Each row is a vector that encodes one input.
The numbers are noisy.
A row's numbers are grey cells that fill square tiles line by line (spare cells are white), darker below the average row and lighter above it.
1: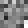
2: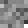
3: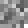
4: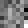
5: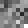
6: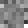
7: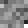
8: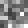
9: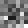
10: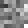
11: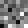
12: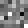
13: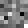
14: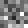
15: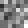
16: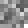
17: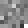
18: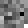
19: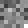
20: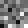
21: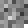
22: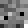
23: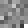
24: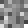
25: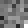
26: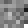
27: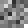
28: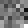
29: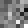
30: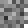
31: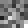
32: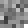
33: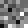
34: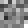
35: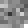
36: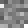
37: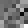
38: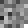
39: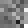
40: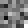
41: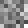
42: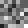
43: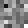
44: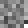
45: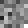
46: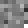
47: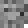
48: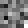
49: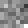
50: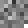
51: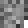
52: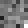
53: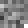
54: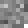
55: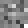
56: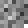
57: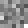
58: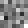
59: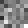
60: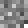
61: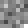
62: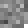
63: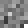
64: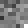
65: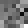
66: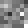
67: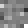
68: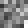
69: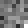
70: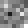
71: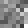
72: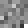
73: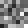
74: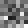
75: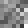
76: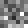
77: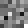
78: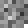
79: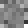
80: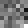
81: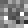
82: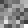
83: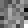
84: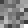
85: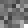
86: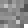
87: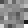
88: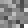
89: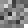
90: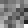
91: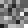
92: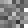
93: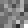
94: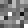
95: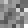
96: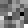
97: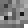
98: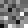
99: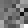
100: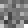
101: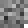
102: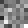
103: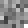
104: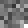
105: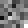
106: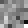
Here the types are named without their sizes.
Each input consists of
a node of a tree, together with either a fixed value, or four true/false values.
